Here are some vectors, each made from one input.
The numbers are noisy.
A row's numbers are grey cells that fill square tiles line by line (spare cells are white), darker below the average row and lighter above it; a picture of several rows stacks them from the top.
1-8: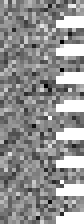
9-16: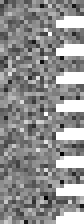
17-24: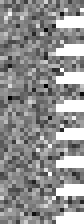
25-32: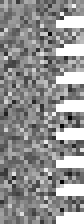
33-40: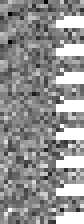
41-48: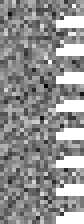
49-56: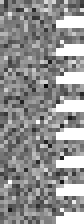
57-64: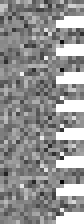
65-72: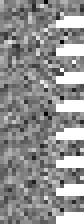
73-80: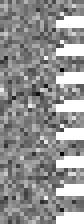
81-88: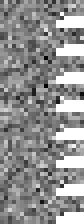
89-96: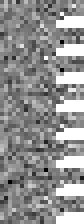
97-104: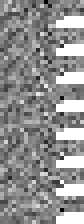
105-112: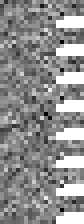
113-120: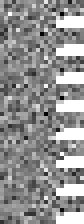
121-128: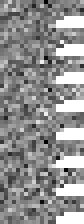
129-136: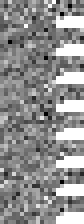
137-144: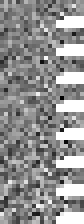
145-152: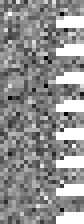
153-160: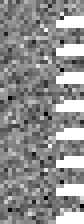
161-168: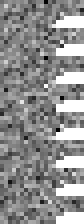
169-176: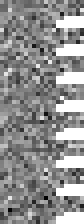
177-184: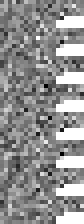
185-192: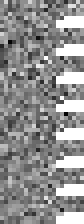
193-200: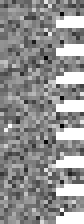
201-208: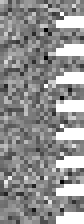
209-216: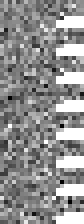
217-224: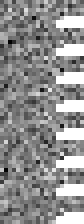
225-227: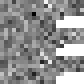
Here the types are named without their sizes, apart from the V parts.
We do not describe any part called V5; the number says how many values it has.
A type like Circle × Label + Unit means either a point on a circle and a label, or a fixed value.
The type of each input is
(Label × Label + Line) × V5.
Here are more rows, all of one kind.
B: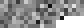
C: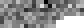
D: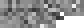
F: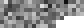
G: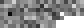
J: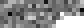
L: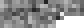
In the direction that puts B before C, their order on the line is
F, B, D, G, L, J, C.
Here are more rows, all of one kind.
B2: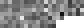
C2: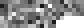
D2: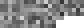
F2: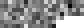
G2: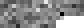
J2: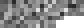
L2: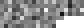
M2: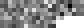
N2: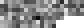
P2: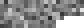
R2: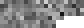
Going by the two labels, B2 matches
D2, F2, L2 and N2.
